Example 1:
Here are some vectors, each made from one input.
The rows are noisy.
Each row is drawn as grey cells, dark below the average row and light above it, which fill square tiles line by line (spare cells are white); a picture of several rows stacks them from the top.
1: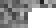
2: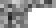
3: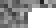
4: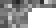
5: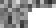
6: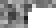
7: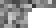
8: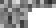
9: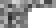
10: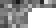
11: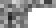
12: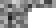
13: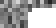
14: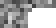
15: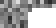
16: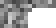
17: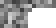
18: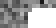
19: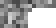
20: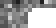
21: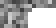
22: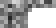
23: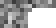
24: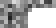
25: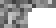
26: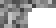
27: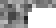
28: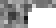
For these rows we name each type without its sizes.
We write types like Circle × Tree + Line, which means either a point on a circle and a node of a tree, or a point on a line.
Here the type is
Line.
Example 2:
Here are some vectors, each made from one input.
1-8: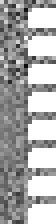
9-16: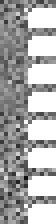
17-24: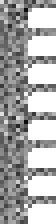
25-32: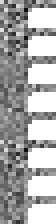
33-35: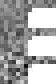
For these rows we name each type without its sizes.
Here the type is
Line.
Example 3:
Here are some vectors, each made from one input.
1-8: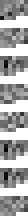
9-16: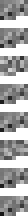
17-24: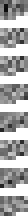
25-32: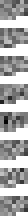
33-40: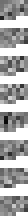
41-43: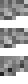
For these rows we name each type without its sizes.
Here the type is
Label.
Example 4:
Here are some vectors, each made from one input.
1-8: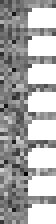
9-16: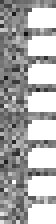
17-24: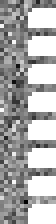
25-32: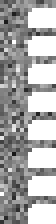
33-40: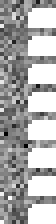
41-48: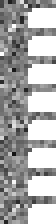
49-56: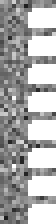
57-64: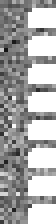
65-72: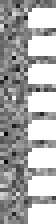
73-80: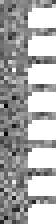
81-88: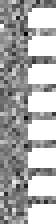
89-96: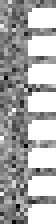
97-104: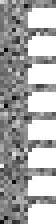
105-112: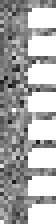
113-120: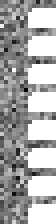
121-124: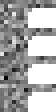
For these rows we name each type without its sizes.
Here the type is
Line.
